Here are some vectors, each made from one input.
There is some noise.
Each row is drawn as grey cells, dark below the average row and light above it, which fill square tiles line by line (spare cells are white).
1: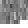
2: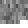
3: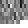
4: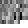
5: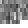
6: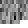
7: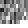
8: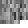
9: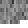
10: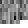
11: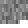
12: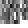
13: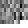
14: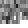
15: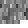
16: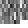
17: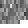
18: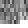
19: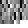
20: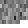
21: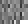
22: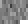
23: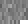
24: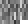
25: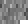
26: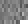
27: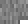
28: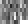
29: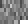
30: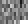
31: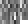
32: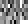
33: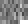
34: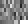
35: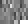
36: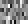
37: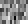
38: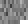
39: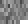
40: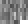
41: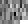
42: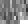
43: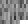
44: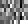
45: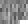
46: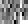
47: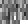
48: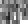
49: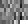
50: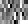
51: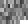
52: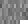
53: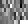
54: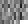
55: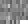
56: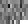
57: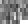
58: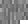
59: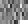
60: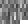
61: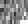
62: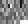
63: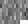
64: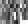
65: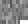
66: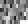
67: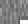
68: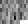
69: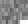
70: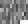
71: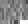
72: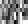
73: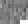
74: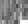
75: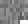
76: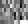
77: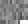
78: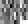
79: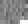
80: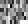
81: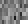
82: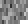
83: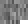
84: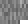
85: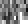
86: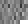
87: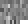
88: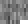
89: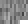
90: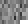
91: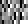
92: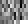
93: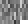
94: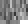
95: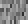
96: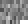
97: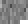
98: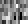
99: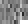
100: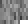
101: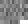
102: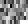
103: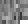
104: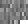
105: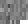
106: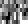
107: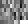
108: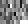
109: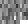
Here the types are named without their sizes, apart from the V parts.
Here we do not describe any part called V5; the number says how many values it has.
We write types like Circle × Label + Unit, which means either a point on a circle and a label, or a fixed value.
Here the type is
List(Bool × V5).
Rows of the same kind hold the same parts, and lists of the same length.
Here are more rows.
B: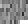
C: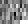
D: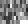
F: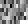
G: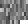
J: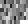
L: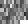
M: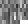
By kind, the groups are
B, F, J
C, D
G, L, M

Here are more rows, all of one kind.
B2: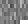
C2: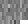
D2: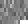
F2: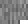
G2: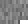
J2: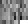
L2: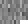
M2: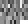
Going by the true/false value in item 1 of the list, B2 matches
F2 and G2.
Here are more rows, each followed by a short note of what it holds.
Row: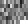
a list of two items
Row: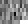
the empty list
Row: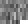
a list of two items
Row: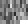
the empty list
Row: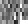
a list of two items
